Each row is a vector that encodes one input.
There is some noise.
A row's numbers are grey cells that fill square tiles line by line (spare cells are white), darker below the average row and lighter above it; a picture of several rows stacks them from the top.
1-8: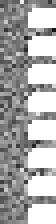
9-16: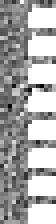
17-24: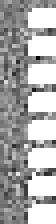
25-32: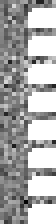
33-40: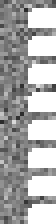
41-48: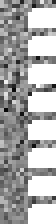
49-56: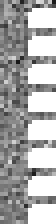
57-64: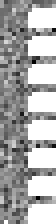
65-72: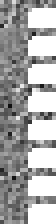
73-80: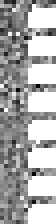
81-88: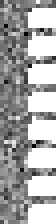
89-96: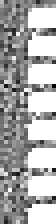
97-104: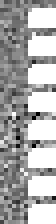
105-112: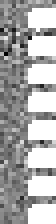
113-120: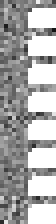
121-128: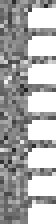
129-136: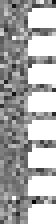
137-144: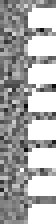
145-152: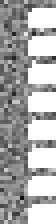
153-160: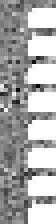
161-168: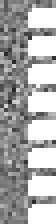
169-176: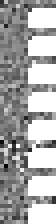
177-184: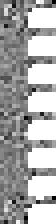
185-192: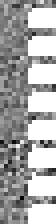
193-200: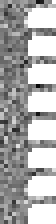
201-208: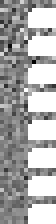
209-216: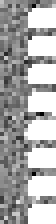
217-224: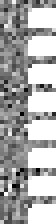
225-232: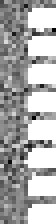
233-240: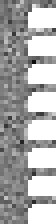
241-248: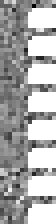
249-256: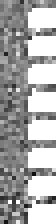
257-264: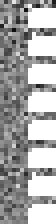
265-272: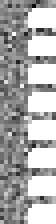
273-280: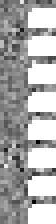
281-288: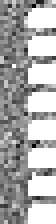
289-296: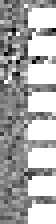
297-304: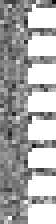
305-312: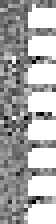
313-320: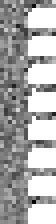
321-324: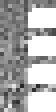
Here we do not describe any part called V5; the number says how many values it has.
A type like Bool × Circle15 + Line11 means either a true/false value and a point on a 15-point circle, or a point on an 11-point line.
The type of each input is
(Circle9 + Label6) × V5.
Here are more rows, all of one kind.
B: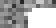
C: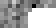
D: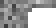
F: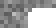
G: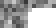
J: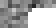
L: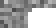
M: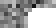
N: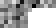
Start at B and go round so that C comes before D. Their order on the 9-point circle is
B, F, M, N, C, J, D, L, G.
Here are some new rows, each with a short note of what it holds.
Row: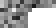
a point on a 9-point circle and a value of V5
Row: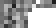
a point on a 9-point circle and a value of V5
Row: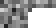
a point on a 9-point circle and a value of V5
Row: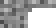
a point on a 9-point circle and a value of V5
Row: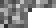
a point on a 9-point circle and a value of V5
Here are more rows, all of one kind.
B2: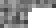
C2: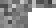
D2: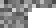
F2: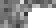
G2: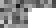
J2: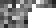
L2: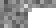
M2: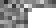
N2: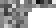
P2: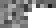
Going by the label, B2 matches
F2 and J2.
